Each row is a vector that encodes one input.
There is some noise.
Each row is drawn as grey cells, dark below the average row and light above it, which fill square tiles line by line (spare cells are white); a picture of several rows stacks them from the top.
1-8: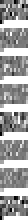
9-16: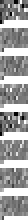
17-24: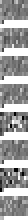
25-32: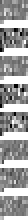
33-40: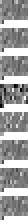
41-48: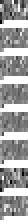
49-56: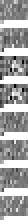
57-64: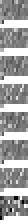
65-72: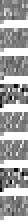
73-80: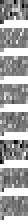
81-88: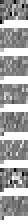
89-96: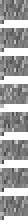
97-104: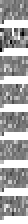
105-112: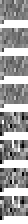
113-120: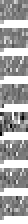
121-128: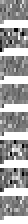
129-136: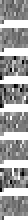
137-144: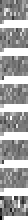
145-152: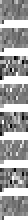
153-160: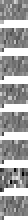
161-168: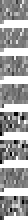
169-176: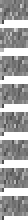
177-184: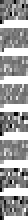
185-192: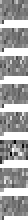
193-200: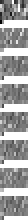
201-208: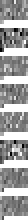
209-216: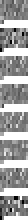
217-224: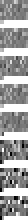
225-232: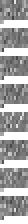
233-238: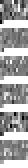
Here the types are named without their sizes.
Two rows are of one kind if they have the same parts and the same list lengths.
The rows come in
3 kinds.
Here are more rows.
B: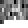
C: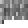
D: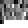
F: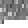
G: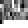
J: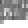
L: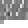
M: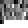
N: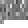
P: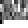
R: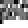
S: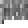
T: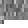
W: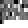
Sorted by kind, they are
B, G, P, R, W
C, F, J, L, N, S, T
D, M

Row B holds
a point on a circle.
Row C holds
four true/false values.
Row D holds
a fixed value.
